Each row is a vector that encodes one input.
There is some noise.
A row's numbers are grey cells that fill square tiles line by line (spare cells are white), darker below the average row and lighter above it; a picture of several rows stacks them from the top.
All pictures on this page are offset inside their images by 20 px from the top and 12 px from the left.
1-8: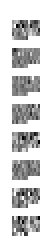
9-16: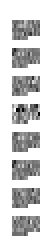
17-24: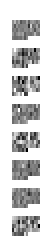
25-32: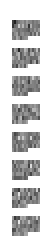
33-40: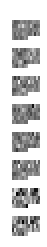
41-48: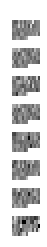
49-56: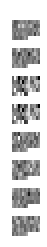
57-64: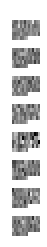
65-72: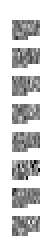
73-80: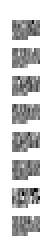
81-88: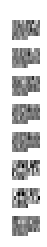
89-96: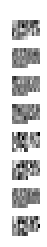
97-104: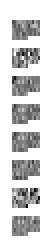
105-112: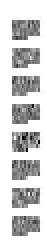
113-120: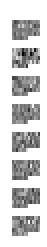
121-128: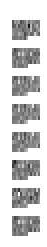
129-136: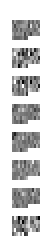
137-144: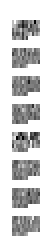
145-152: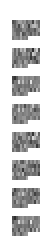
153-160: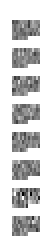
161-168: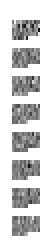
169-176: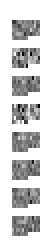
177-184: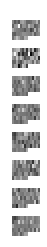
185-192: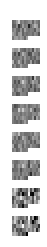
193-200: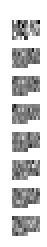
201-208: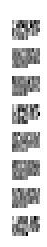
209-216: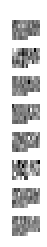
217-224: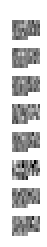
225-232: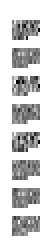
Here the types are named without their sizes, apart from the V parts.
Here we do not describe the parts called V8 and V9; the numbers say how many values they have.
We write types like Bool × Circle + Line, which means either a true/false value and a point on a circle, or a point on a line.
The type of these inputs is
(Bool × Bool × Bool × Bool + Label) × Label + Unit + V8 × V9.
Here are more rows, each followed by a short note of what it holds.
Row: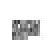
two labels
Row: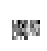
a fixed value
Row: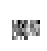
a fixed value
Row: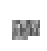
two labels
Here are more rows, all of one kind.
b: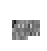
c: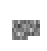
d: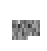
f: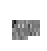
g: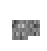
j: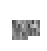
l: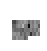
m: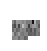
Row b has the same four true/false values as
f and l.
